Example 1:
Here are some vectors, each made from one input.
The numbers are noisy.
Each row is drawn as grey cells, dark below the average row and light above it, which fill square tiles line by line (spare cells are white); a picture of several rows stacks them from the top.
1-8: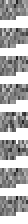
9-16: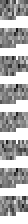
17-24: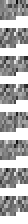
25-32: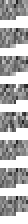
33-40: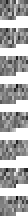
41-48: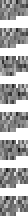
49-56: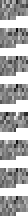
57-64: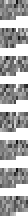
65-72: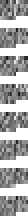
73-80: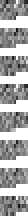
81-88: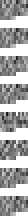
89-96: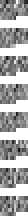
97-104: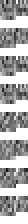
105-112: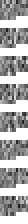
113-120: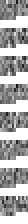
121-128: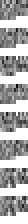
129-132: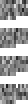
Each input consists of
either a point on a 6-point circle, or a point on an 8-point line.
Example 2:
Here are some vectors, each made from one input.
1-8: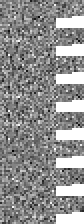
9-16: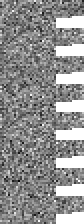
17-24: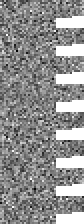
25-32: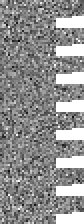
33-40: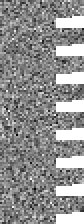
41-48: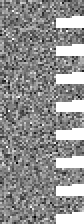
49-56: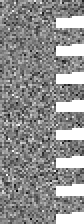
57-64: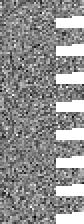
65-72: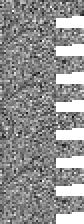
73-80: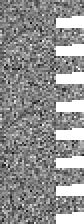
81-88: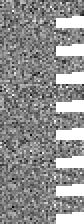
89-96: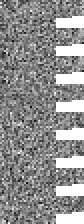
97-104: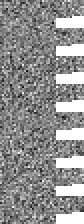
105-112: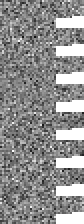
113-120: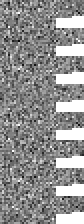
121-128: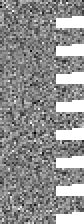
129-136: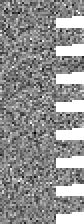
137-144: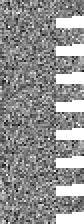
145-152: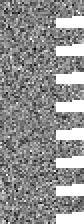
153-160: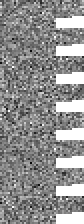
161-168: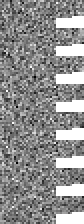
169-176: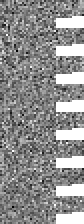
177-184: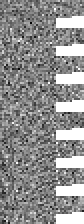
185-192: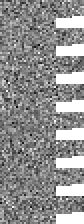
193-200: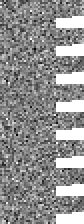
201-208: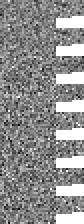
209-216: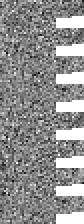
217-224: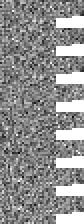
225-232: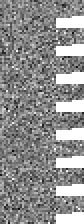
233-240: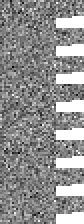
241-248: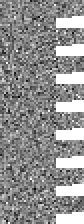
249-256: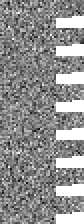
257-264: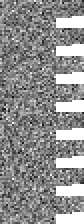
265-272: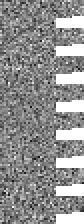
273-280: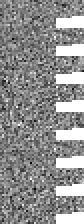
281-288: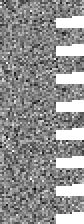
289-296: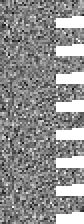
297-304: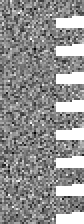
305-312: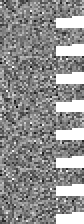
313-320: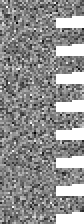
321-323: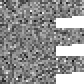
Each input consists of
either a point on an 11-point line, or four true/false values.
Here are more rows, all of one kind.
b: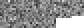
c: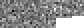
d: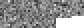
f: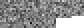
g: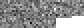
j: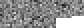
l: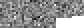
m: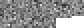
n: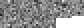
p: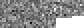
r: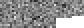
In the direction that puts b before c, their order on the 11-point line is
l, r, j, m, n, d, b, f, g, p, c.
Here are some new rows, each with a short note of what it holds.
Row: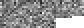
four true/false values
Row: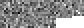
four true/false values
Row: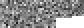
four true/false values
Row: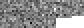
a point on an 11-point line
